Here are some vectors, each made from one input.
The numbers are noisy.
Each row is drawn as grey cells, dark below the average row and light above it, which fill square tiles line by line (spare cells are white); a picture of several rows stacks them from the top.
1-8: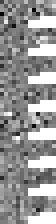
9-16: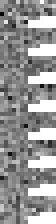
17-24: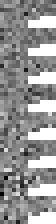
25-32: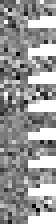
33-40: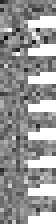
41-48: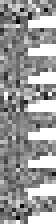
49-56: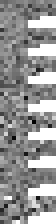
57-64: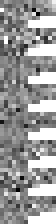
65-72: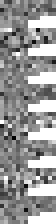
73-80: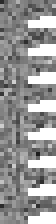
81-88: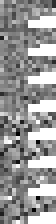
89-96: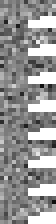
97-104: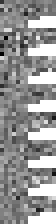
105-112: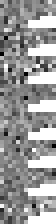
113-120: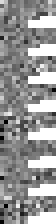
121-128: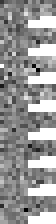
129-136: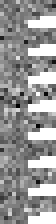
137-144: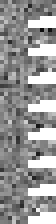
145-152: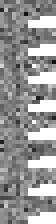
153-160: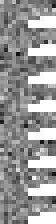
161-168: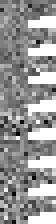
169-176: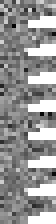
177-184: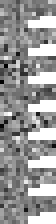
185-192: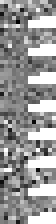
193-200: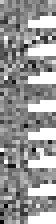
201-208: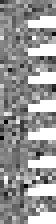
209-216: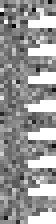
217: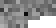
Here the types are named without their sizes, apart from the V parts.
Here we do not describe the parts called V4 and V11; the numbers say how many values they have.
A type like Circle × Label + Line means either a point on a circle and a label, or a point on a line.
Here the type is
Bool × (Tree + V11) + V4.
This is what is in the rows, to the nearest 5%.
About 85% of them hold a true/false value, together with either a node of a tree, or a value of V11. The rest hold a value of V4.
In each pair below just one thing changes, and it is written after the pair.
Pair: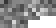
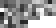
the true/false value
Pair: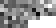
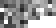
the value of V11
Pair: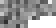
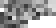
the true/false value
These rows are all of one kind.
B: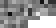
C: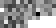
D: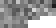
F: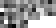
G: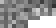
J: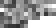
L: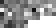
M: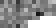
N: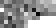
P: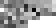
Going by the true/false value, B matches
D, G and M.
